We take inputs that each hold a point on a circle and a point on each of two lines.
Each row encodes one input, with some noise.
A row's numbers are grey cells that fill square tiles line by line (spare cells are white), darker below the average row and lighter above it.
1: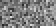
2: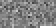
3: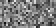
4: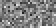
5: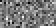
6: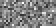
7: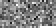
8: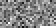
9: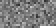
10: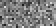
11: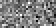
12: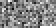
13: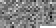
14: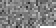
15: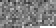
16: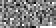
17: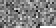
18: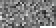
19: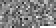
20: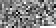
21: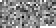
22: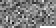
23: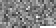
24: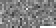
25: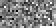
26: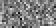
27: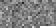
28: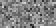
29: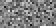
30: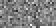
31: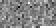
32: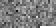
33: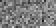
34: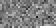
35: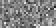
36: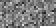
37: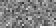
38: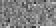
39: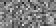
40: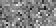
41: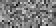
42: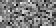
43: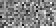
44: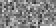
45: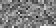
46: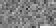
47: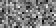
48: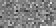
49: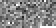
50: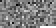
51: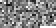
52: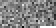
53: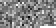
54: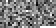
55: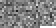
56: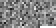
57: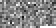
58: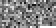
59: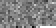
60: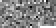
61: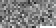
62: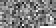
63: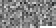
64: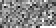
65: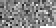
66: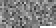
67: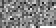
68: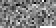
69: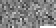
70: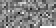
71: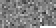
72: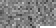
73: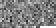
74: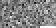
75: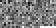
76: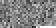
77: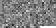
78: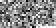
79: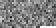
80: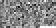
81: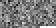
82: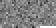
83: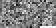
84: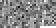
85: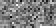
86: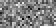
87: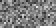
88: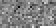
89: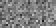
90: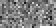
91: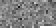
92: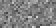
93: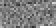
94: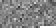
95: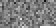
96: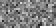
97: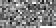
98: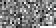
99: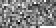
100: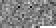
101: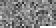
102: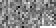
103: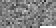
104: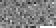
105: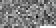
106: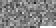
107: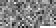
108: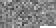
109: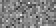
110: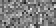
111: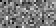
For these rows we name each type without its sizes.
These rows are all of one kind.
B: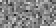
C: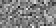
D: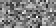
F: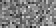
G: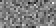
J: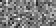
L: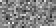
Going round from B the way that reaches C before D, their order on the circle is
B, C, D, G, F, L, J.
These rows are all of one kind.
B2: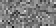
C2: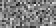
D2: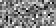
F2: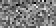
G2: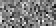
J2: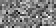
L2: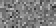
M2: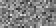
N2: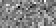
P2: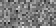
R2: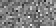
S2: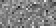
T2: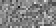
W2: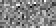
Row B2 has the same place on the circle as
D2, J2 and T2.
